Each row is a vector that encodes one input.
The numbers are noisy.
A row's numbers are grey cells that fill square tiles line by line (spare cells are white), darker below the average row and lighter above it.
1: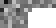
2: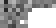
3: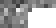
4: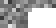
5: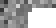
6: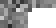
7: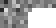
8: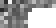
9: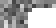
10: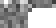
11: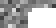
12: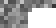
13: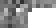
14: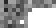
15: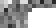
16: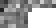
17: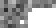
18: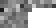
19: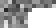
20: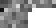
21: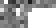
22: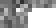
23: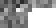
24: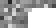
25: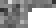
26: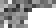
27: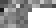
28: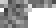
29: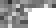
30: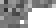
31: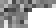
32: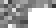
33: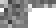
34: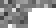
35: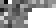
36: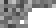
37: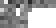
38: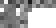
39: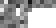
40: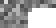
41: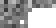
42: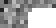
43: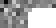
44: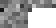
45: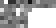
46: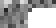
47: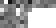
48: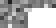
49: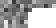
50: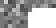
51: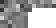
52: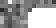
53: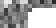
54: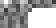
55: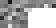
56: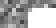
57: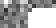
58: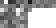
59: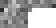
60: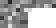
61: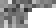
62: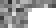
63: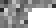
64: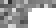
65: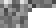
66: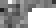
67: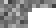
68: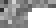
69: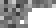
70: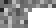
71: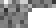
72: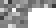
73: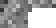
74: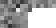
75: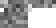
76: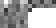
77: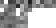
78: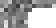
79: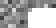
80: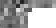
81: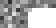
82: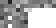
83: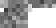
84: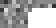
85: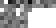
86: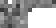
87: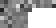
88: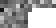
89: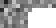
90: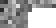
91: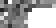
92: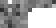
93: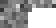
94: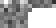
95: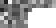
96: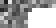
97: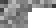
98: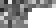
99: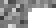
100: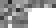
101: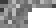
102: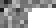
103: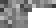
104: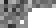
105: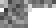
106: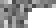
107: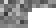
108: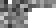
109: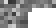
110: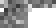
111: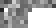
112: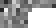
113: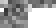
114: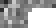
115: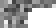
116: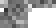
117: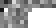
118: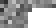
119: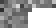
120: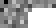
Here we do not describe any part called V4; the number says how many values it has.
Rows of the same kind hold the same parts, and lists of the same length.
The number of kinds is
2.
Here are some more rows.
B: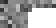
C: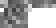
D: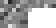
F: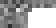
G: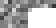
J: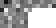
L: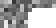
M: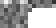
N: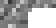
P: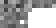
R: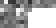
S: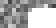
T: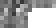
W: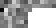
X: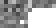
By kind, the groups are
B, D, G, J, N, S, W
C, F, L, M, P, R, T, X

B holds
a point on a 5-point line and a true/false value.
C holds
a true/false value and a value of V4.
